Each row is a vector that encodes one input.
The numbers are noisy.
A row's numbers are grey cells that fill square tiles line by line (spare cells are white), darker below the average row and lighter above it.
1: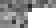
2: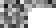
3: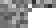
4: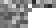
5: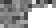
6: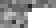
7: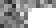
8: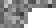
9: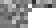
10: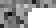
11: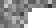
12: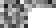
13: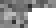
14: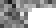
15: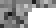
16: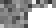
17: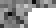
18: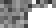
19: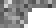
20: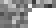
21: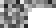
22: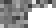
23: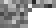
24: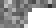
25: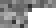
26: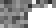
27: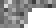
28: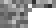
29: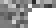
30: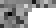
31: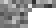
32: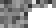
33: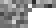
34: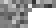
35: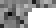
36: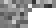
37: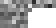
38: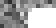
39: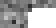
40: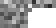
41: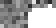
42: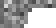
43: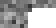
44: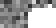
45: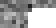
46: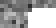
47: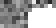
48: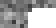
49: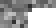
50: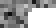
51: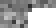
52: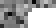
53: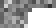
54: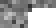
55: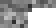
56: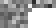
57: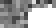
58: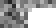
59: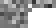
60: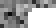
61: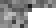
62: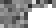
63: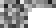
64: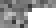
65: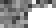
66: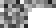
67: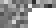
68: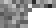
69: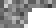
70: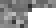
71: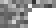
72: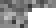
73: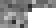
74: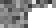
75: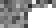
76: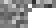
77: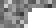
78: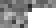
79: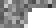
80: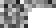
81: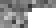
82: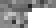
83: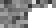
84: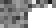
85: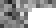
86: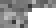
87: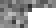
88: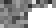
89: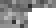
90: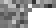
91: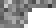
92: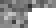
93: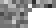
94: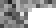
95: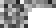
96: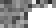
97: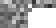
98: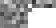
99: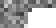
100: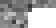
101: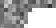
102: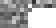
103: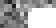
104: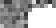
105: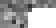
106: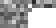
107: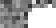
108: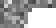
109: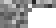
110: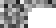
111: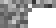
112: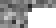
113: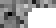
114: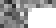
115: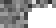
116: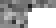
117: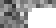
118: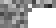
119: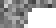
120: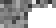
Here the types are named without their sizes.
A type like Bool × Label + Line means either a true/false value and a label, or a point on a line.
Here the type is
Circle + Unit.
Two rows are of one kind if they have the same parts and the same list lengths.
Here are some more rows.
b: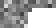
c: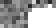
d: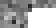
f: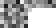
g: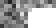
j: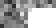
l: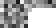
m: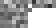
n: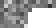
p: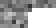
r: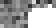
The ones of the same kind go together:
b, c, d, g, j, m, n, p, r
f, l

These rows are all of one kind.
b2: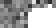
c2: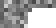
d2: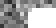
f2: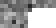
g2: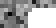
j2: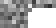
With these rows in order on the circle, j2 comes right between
c2 and g2.
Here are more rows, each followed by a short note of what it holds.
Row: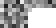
a fixed value
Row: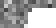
a point on a circle
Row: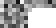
a fixed value
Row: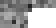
a point on a circle
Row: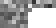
a point on a circle
